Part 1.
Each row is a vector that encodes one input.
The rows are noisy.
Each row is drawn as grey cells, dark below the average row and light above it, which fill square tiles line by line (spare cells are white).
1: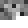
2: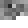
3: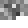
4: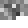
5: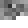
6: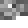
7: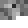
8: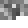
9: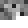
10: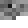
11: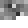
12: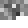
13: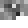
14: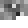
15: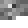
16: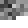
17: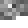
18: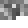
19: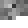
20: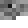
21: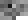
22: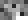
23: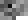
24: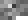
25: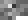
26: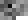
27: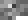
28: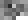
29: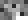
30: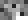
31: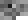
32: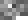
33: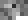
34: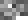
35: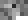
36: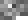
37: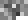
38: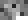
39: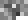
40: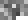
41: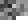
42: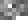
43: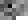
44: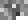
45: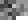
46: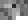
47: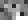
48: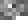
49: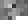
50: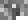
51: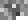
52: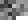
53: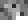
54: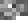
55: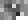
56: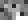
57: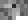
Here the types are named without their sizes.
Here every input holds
a point on a line and a true/false value.
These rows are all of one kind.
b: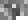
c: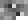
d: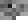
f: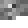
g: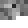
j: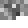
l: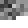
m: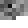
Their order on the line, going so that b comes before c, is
b, j, f, c, g, d, m, l.
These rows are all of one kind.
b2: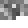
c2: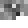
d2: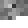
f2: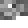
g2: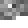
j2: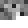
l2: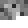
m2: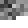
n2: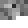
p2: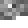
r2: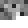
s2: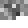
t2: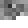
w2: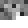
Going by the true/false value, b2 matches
c2, m2, s2 and t2.
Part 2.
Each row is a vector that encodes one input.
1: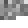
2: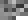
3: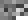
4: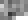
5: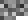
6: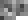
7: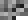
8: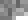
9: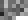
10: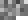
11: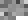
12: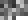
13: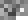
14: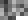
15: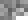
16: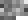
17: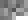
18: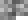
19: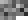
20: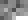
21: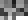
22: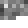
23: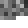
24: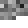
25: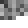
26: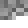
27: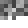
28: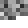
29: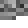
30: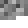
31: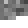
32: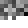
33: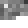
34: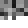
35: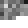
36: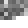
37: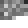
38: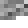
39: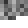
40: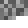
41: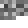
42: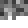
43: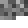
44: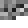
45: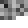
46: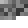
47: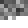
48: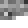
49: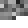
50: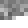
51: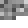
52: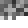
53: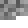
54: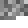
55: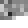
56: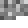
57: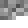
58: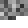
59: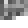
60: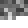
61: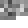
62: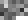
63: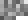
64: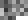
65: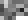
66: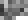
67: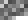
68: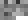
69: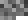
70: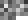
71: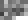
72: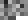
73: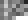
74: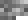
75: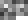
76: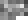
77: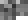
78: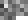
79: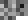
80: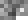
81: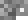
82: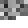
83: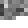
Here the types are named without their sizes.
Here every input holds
a point on a line and a node of a tree.
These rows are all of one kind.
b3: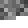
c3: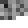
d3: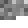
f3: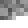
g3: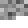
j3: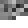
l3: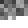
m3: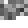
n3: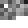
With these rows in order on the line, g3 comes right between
f3 and n3.
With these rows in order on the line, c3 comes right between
d3 and j3.
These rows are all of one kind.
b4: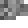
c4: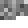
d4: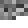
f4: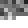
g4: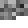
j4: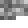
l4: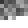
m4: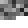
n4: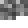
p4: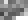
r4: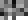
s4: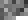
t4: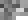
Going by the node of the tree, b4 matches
c4 and g4.
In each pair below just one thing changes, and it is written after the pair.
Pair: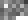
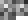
the node of the tree
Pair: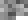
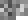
the node of the tree
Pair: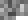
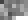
the node of the tree
